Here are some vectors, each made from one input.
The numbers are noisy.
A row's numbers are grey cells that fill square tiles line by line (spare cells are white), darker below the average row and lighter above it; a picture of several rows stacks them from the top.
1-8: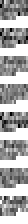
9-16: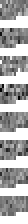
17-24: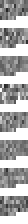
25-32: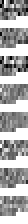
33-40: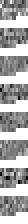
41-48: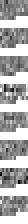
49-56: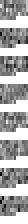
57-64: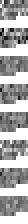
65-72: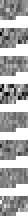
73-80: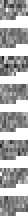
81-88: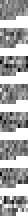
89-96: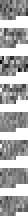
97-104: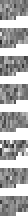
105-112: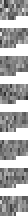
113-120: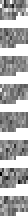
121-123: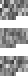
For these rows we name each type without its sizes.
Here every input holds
a point on a line and a true/false value, together with either a fixed value, or a node of a tree.
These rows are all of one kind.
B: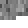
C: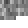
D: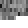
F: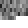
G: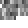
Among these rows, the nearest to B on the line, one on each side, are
C and D.
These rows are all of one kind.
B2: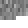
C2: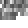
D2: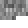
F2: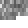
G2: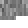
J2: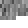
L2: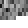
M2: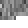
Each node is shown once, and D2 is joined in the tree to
M2.
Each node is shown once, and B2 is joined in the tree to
J2 and L2.
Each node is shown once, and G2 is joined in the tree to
F2.
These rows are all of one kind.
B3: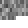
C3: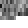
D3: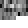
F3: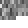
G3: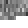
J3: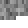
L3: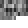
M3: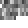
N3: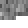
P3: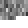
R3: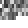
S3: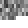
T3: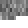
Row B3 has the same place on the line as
N3 and R3.
